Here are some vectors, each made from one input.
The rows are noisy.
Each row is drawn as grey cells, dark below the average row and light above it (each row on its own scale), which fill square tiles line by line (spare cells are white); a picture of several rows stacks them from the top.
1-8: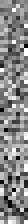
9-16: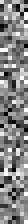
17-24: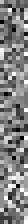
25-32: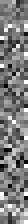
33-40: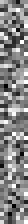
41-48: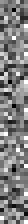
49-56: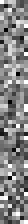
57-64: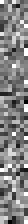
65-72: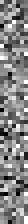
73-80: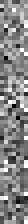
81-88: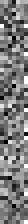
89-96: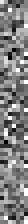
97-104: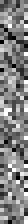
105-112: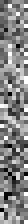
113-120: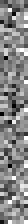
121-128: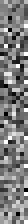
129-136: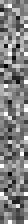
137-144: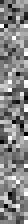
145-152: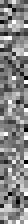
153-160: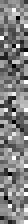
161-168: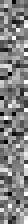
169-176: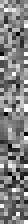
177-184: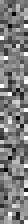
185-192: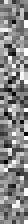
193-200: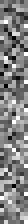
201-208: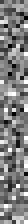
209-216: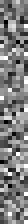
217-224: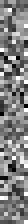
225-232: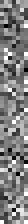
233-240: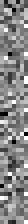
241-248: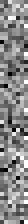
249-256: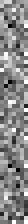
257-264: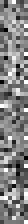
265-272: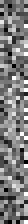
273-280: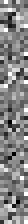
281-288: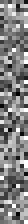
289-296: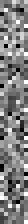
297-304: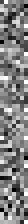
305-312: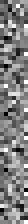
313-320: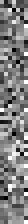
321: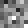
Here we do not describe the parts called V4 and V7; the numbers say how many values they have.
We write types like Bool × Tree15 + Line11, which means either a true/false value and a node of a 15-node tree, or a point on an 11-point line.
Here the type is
(Bool × Bool × Bool × V7 + V4) × Line8.
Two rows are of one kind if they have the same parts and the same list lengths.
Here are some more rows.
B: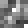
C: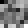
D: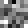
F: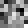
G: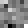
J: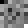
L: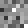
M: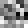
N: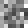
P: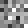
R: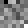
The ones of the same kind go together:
B, D, G, L, M, N, P
C, F, J, R

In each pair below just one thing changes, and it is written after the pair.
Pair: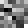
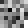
one of the three true/false values
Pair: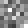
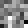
the place on the 8-point line
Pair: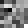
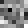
one of the three true/false values
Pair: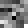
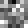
the value of V7
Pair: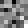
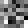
one of the three true/false values
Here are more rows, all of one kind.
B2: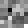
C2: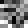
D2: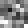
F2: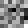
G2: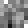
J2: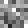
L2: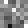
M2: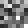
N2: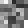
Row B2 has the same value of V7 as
J2 and L2.
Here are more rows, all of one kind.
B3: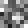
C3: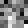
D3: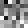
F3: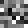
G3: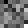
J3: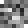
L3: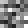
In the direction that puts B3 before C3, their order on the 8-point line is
G3, F3, B3, L3, J3, C3, D3.
